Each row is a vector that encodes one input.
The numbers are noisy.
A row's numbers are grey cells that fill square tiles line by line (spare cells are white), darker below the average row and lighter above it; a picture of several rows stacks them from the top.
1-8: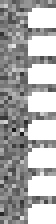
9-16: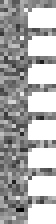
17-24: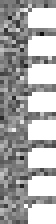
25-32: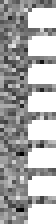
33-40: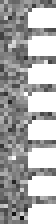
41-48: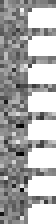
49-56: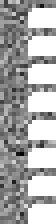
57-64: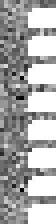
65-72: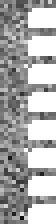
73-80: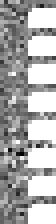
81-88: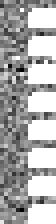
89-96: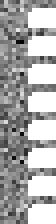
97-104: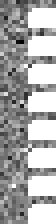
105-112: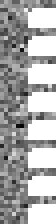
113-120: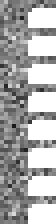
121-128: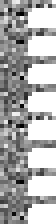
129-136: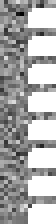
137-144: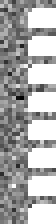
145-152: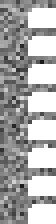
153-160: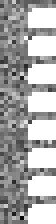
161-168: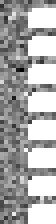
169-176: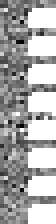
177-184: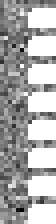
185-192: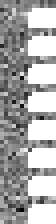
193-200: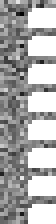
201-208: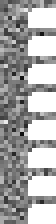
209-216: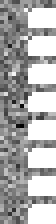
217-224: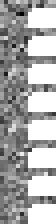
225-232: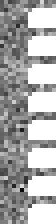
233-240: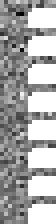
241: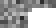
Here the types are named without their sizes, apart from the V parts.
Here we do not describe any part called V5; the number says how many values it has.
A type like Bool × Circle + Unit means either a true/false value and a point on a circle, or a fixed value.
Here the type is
Circle × V5 + Line.
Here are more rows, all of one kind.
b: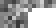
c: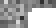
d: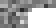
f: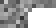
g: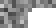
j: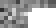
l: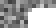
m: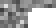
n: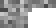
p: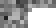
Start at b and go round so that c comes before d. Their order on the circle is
b, f, n, c, j, p, m, d, l, g.
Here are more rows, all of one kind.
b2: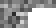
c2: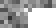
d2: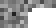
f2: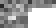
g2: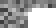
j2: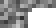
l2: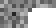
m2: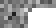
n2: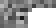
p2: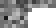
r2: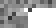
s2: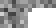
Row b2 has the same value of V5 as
d2, l2, m2 and r2.
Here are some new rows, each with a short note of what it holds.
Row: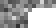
a point on a circle and a value of V5
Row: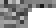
a point on a line
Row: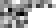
a point on a line
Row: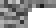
a point on a line
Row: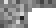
a point on a circle and a value of V5
